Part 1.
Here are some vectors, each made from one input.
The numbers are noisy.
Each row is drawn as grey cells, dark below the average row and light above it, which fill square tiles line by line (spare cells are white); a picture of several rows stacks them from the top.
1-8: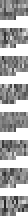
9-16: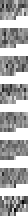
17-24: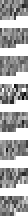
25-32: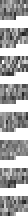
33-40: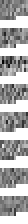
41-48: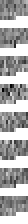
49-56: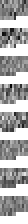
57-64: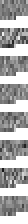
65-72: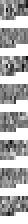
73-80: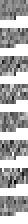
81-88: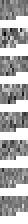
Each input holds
either a point on a 4-point line, or a point on a 6-point line and three true/false values.
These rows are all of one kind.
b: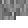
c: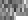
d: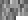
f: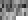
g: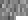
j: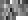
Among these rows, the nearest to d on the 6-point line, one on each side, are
b and j.
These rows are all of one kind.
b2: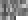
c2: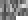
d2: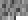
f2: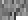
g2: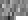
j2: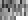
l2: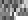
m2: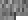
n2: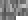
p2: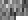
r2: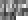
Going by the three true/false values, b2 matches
c2, m2 and n2.
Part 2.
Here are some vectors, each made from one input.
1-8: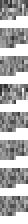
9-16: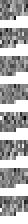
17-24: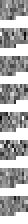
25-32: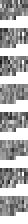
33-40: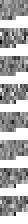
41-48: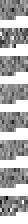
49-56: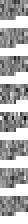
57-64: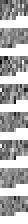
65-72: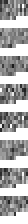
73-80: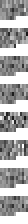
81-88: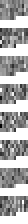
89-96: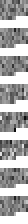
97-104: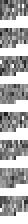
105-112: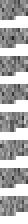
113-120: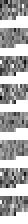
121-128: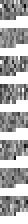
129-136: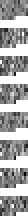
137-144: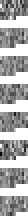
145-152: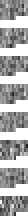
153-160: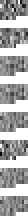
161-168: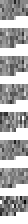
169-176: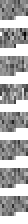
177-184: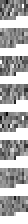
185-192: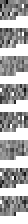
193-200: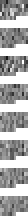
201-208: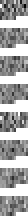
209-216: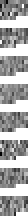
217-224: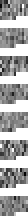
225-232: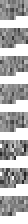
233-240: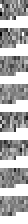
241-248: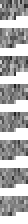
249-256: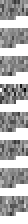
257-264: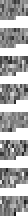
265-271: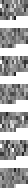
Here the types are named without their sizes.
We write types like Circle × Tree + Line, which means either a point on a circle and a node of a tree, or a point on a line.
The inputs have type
Bool × Bool × Bool × Bool + (Circle + Unit) × Line.
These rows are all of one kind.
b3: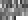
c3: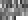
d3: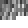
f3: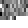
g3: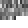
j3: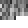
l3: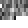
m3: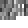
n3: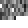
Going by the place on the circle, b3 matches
c3, d3 and g3.
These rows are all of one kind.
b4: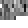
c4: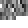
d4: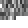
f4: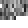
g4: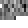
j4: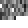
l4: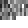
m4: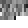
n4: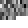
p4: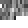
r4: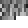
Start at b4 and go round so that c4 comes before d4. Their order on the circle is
b4, m4, f4, l4, c4, d4, n4, p4, j4, r4, g4.
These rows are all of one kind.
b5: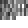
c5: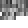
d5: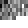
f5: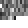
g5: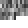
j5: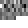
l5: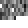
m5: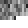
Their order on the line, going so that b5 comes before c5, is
b5, d5, c5, m5, g5, f5, l5, j5.
